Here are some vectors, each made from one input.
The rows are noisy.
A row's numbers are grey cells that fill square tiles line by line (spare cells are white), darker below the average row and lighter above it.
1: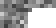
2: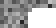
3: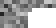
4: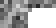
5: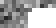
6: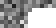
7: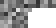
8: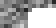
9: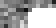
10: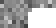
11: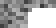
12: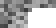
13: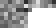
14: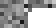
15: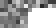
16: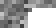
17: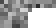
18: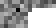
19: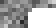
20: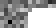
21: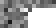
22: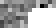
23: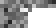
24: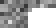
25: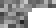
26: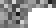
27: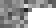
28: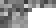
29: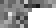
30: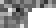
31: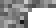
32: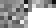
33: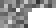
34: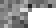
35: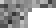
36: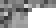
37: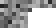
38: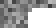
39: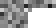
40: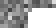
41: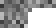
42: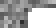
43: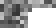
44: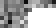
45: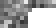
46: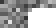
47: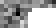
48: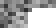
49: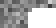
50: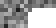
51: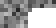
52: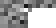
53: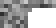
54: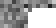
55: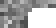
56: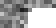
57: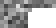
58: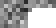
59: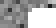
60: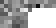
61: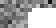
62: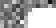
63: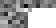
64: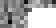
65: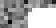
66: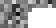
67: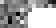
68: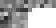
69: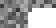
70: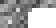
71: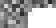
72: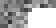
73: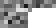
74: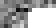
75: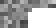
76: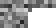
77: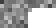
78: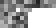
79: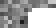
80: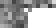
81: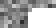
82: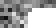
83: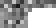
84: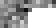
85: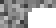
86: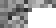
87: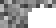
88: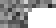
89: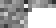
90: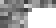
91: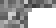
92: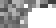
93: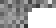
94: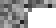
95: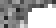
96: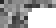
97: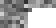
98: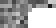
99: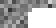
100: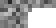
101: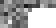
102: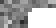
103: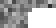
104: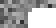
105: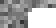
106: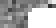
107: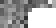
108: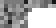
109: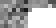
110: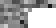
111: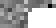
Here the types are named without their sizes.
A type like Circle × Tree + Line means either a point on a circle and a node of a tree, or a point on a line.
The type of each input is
Bool × Label × (Tree + Unit).
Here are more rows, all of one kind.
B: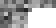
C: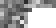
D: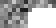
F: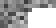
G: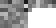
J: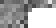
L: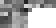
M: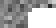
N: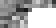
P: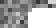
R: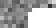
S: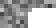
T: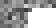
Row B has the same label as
L and P.
